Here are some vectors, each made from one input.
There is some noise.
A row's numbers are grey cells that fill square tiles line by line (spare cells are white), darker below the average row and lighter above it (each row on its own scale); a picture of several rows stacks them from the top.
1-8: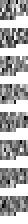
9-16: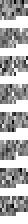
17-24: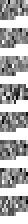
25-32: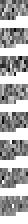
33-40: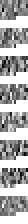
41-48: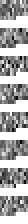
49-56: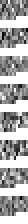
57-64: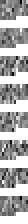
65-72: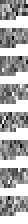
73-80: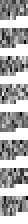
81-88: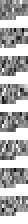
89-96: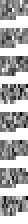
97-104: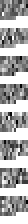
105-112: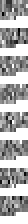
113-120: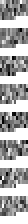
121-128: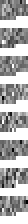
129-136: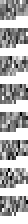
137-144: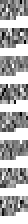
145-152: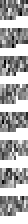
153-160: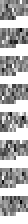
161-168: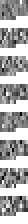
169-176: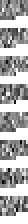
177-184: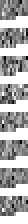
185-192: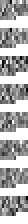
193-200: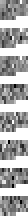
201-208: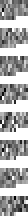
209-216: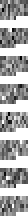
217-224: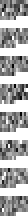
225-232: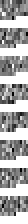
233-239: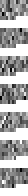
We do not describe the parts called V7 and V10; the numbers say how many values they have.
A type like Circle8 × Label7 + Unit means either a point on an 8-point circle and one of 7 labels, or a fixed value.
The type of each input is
Bool × Circle5 + (Line9 + V10) × (Tree8 + V7).
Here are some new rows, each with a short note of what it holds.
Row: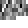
a node of an 8-node tree and a value of V10
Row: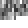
a node of an 8-node tree and a value of V10
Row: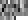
a point on a 9-point line and a node of an 8-node tree
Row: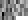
a value of V7 and a value of V10
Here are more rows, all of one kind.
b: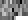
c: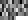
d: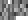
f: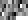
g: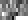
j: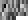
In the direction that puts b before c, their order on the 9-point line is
b, g, j, f, d, c.
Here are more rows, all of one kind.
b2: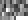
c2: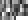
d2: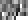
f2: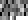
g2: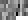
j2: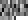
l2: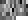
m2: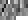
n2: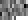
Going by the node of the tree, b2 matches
c2, j2 and l2.
